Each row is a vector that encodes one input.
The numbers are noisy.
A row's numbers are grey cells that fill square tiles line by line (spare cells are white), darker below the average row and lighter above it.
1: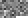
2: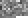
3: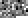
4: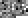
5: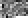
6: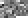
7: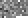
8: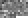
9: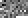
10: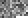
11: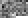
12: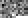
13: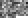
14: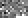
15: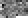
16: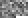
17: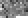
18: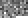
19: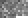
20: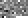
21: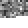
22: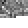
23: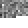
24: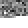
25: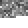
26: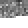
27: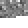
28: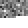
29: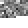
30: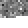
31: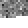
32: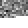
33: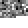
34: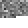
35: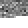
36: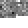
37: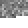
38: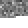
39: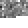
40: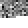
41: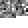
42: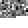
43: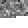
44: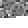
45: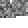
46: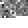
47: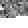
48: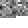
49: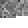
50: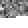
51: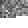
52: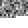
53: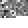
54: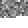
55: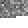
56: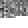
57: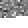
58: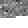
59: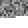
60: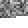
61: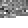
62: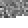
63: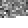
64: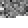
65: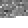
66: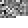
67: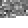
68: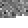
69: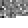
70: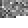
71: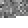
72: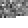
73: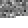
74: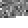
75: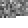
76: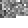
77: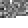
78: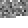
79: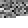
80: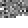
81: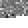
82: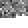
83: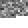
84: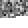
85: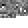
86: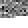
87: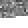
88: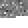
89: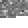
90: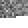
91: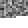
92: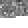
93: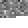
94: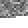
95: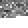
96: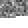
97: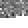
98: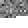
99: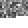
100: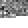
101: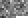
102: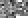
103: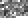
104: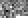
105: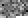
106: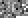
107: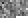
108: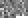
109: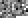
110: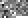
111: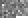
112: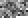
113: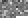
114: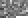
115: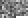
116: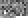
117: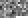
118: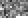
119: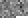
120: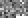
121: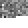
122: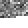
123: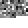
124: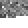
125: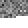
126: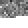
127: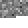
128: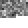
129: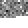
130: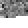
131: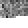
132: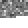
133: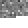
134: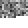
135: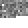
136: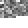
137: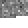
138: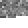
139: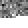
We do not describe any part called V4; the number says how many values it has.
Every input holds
a list of up to two items, each a true/false value and a value of V4.
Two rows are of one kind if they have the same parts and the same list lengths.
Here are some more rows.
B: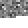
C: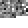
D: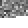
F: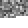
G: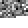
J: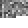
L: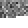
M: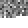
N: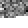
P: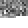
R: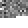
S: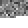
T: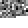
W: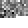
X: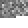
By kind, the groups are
B, J, L, R, W, X
C, G, T
D, F, M, N, P, S

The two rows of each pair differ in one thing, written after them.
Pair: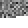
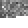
the true/false value in item 2 of the list
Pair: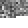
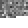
the value of V4 in item 1 of the list
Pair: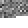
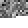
the value of V4 in item 2 of the list
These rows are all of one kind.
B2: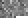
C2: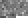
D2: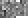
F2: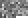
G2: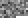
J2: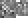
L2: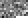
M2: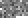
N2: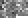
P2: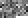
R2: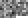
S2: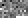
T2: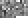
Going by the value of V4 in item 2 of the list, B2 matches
G2 and N2.
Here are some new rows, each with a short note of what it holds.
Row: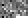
a list of two items
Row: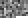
a list of two items
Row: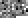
the empty list
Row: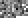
the empty list
